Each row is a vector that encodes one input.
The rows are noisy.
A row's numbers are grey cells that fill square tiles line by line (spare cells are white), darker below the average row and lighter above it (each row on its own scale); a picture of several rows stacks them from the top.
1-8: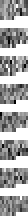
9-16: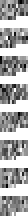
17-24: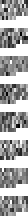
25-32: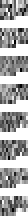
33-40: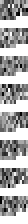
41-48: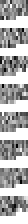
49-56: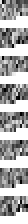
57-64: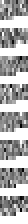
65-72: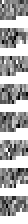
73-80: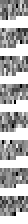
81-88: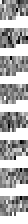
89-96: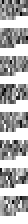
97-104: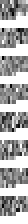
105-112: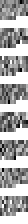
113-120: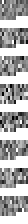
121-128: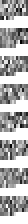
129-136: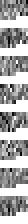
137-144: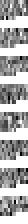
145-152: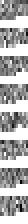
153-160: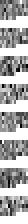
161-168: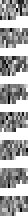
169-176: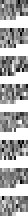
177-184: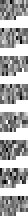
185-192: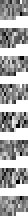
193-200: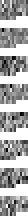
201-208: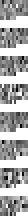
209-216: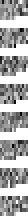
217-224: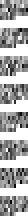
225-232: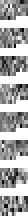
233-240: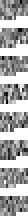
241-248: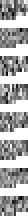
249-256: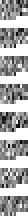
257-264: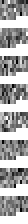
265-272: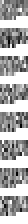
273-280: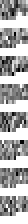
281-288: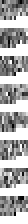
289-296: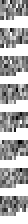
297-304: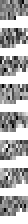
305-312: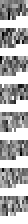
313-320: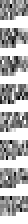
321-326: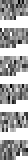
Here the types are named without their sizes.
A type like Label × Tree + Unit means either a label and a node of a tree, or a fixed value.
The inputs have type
Bool × Bool × Bool + Circle.
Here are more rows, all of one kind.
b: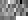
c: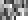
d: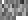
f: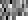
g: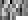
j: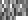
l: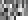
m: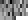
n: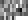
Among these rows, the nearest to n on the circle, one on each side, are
f and g.
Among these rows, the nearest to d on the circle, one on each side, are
b and j.
